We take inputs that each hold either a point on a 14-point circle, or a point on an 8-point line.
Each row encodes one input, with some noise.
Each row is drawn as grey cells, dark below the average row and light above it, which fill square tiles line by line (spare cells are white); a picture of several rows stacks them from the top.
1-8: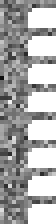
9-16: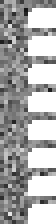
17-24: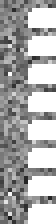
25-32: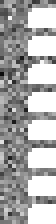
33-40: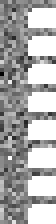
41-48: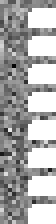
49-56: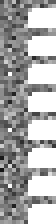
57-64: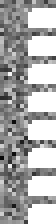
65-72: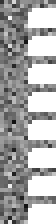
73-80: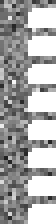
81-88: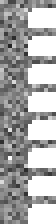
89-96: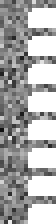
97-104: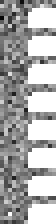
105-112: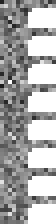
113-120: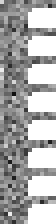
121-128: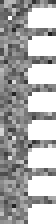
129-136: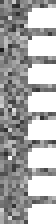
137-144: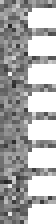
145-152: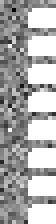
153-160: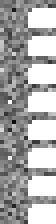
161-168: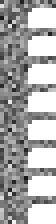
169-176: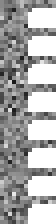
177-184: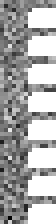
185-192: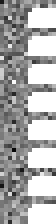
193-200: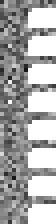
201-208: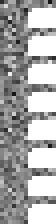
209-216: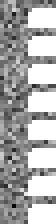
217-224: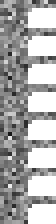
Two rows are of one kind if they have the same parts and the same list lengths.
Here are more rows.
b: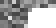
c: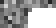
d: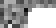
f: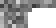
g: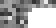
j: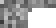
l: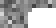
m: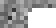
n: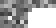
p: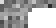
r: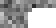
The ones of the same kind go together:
b, c, d, g, n
f, j, l, m, p, r

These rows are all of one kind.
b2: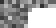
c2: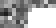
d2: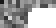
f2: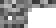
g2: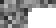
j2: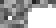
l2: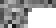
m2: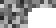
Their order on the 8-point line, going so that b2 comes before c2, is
m2, l2, g2, d2, b2, f2, j2, c2.
